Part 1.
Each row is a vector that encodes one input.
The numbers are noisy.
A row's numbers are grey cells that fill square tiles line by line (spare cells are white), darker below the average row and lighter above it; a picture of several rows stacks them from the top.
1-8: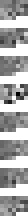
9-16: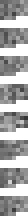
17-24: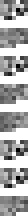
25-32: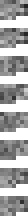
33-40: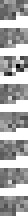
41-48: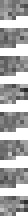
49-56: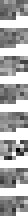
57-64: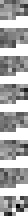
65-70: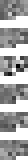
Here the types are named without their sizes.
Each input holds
a list of points on a line.
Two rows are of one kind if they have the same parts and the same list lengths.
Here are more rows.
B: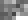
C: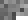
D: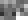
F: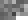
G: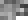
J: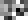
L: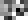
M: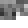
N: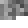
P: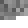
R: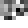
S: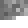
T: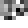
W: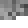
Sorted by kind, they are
B, C, D, F, M, P, S
G, N, W
J, L, R, T

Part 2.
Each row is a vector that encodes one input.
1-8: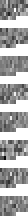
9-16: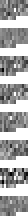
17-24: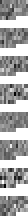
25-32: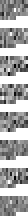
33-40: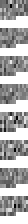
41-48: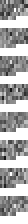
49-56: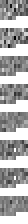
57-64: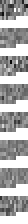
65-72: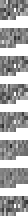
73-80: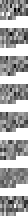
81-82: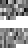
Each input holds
either a point on a 7-point line, or a point on an 11-point line.
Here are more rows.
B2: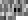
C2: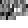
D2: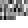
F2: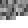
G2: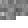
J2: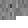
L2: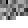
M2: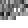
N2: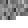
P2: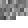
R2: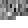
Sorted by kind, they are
B2, G2, J2, M2, P2, R2
C2, D2, F2, L2, N2

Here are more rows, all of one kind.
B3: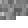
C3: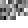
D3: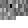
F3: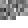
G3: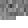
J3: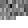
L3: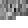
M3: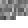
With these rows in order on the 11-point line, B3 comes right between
F3 and G3.
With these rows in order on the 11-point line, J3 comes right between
D3 and G3.
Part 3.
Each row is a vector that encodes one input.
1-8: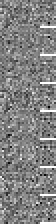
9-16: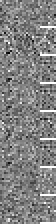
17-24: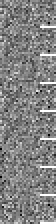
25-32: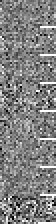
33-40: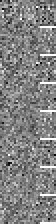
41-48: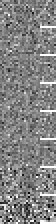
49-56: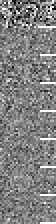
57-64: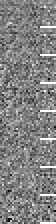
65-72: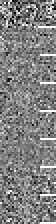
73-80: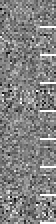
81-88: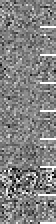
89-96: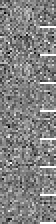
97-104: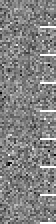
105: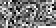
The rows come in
3 kinds.
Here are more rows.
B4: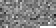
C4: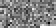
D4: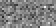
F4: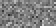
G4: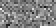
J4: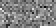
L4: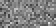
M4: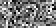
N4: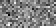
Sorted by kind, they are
B4, D4, F4, L4, N4
C4, G4, J4
M4

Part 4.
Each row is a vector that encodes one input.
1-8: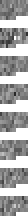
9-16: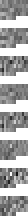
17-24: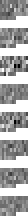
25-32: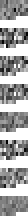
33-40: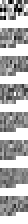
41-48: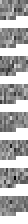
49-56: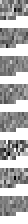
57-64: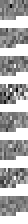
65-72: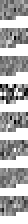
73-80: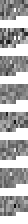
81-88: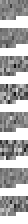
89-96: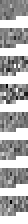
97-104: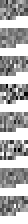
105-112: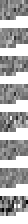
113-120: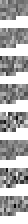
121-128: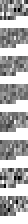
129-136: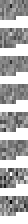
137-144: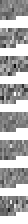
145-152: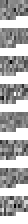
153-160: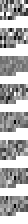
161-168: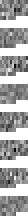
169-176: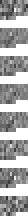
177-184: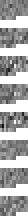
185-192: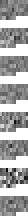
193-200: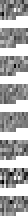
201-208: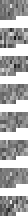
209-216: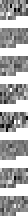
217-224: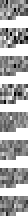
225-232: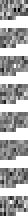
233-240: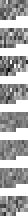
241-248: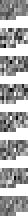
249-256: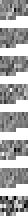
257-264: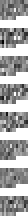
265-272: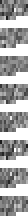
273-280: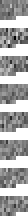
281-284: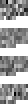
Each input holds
either a point on a 10-point line, or a point on an 11-point line.
